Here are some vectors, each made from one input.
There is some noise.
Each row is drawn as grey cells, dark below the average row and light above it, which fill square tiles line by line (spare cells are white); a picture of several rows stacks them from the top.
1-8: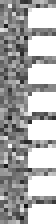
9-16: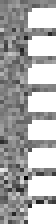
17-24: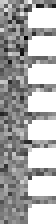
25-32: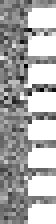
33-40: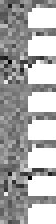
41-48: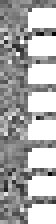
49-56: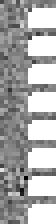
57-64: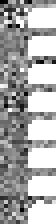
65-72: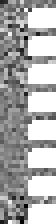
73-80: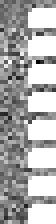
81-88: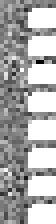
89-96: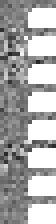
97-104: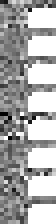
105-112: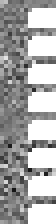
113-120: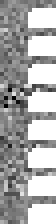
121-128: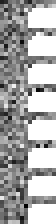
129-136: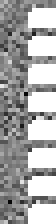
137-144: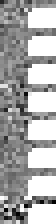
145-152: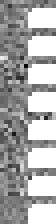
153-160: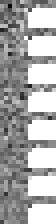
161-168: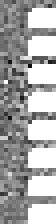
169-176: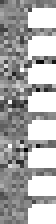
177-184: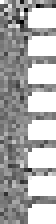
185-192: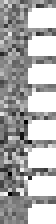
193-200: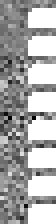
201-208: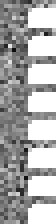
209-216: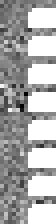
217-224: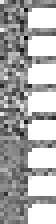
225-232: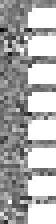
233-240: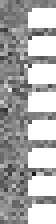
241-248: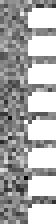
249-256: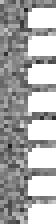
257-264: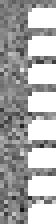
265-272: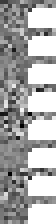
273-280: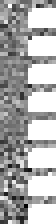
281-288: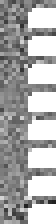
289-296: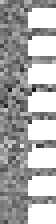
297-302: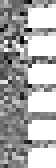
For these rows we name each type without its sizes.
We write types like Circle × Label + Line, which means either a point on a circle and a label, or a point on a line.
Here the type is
List(Circle).
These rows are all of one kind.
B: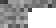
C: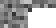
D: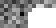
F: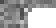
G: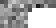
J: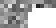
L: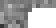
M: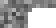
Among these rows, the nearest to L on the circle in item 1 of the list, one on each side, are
F and G.
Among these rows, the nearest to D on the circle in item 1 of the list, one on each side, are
B and J.
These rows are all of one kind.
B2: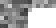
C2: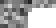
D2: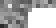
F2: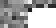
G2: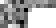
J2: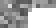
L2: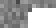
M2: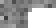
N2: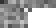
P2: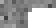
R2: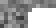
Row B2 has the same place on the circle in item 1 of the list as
G2, M2 and P2.
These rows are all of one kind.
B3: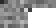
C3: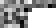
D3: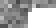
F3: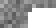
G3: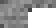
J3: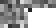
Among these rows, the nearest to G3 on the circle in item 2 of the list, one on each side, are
B3 and D3.
